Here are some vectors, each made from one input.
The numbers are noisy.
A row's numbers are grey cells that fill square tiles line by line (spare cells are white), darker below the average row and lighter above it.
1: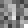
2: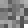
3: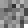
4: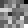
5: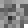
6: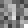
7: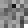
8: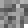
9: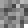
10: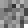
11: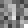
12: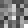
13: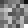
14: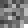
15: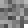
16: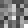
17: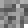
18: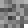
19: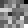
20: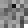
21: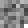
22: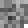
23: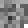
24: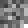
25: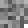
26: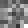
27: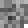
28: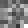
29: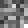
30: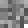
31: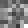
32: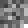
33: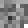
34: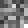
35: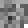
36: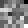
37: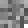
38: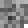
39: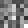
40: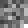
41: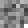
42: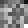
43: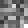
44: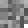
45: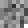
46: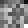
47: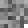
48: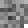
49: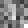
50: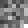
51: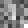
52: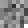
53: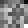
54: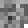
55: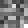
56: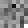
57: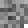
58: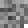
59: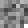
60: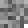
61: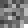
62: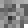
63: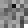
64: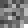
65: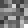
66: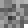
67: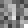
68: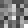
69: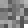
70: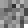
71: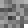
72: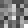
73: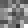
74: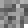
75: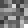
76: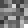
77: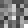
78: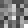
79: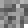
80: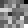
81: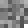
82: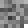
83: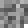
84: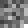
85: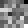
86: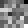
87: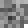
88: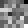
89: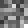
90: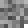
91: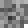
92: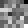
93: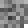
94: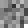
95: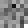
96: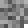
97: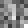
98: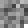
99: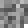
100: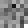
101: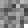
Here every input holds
either a point on a 7-point line, or a point on a 9-point line.
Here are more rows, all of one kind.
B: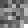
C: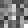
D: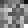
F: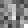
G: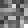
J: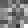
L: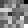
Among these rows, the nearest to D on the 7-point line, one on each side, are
J and L.
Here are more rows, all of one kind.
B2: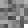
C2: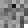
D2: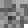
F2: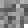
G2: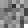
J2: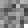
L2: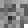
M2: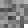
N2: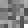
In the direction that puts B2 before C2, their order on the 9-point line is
N2, B2, M2, D2, L2, F2, J2, G2, C2.
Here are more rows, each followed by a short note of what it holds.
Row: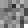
a point on a 9-point line
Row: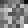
a point on a 7-point line
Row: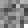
a point on a 9-point line
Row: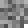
a point on a 9-point line
